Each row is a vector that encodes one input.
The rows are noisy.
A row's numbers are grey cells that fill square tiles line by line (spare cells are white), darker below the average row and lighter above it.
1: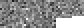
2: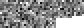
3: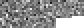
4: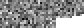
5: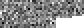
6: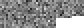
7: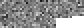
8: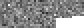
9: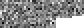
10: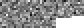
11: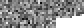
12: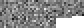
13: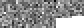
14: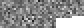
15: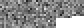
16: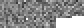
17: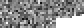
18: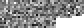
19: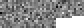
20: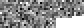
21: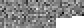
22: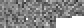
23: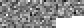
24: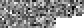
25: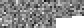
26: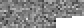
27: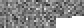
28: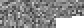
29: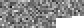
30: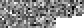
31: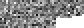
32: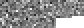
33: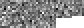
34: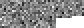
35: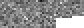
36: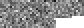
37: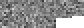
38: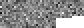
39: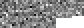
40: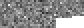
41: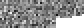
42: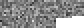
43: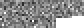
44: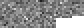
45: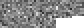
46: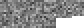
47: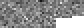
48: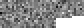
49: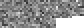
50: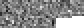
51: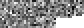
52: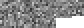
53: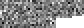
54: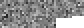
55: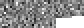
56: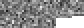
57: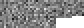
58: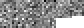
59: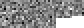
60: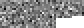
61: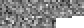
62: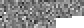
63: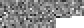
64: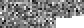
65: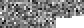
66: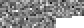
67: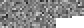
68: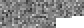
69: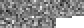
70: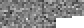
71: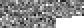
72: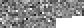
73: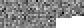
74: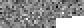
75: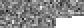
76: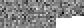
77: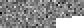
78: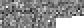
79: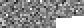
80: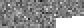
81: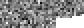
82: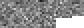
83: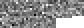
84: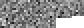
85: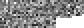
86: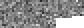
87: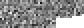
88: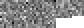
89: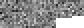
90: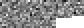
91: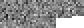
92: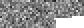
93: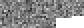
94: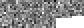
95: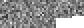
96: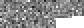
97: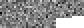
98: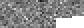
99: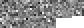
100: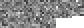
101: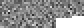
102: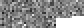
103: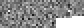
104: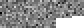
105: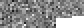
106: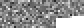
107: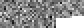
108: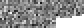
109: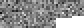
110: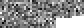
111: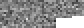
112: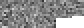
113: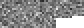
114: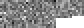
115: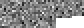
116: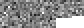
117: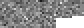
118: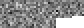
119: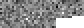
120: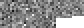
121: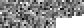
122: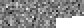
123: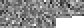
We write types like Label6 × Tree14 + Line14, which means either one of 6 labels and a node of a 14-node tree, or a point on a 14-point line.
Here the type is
(Bool × Bool × Bool + Line9) × Tree9 + Tree7.
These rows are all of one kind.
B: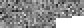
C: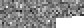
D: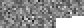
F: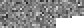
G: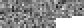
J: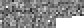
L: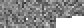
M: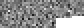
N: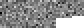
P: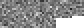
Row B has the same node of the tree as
G and N.
